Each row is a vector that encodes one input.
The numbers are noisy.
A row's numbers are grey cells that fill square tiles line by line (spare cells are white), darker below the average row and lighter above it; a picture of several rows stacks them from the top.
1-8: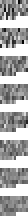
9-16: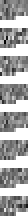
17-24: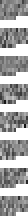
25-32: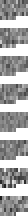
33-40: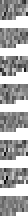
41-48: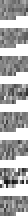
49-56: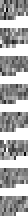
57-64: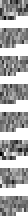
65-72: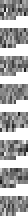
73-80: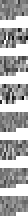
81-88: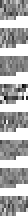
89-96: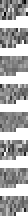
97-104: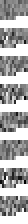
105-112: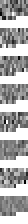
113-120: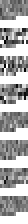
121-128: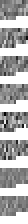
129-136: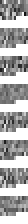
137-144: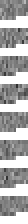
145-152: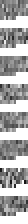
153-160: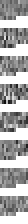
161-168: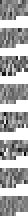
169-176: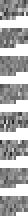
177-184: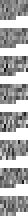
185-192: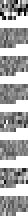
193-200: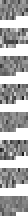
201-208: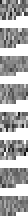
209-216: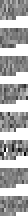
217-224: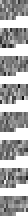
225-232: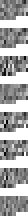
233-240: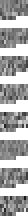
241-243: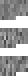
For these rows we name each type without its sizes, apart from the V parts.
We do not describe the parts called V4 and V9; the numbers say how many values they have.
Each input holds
a point on a line, a value of V4 and a value of V9, together with either a fixed value, or a node of each of two trees.
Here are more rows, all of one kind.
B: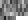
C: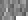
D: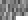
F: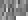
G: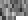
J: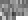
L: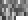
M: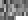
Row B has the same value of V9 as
C and F.
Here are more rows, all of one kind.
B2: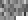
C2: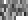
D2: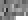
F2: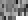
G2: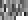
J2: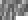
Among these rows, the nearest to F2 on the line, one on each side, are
B2 and G2.
